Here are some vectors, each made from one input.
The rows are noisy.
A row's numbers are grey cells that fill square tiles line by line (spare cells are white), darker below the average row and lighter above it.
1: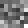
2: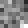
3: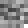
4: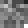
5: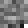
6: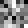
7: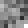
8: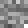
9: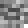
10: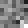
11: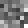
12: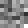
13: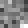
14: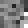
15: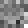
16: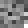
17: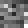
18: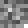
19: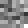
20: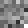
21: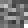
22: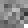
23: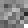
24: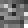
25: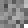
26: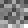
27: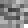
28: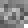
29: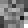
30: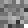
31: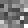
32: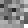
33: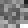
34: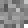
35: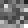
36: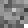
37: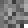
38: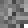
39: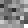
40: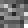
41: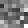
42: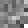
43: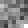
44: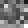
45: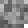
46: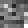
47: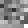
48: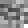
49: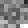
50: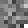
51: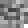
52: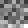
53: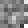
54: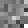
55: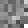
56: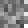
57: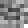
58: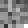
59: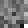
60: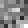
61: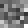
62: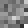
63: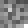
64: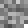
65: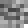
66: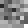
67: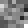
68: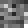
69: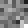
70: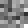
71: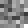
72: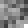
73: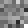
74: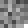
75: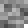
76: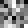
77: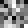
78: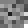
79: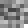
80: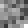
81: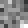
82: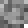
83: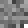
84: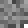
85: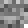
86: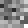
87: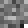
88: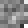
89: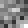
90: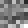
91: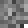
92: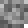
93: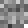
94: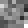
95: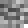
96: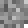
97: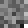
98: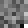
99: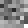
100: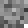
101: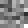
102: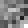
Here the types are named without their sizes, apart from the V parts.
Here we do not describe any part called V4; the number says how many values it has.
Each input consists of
a list of items, each a true/false value and a value of V4.
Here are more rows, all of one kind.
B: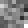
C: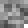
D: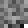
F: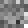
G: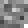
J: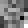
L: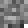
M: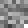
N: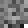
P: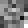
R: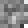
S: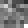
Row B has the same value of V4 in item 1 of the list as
C, G, J and P.
